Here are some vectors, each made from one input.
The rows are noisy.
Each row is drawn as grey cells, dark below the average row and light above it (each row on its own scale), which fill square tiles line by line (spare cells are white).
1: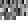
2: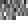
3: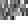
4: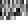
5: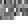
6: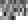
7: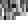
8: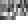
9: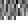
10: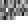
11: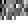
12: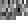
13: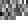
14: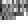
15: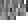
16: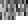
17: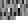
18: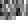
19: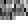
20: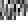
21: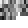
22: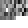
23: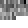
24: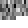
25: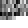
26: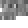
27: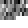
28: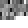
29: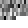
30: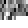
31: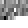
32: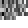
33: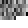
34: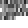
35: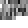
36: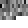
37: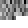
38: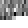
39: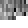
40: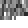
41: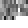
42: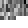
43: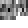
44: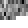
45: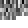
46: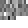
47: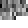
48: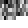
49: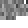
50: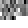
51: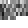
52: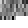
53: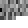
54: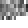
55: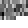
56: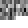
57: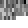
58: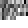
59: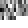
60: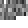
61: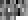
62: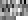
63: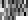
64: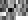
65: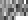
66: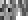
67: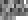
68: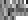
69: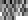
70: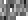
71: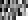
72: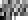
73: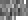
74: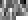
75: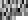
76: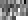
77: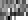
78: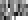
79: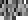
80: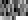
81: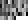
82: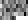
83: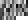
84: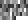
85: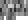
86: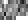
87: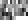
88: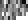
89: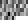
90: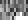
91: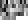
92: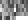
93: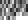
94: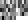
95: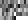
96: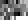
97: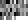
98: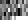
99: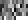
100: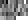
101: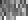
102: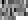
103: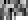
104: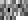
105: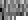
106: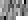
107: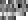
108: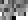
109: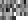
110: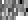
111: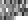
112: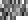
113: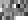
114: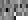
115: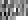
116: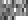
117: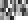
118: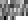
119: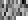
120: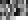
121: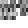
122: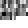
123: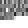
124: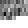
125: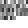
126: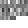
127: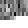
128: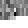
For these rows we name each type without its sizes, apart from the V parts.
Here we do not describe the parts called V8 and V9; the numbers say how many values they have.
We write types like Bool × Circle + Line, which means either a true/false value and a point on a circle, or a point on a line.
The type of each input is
(Bool × Line + V8) × V9.
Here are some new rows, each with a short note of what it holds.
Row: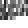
a value of V8 and a value of V9
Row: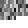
a point on a line, a true/false value and a value of V9
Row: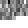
a point on a line, a true/false value and a value of V9
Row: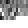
a value of V8 and a value of V9
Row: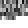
a point on a line, a true/false value and a value of V9
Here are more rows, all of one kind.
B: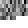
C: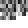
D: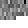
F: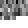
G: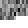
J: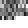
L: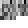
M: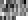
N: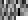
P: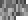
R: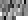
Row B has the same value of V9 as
C, J and M.
